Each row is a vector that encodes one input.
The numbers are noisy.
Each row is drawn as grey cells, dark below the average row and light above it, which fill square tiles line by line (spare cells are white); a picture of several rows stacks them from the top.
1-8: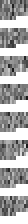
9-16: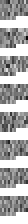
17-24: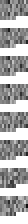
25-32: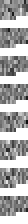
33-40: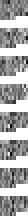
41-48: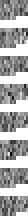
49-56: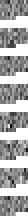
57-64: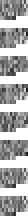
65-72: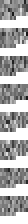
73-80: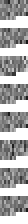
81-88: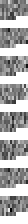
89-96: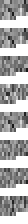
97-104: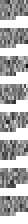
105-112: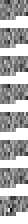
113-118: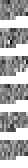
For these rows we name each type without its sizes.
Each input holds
either a label, or three true/false values.
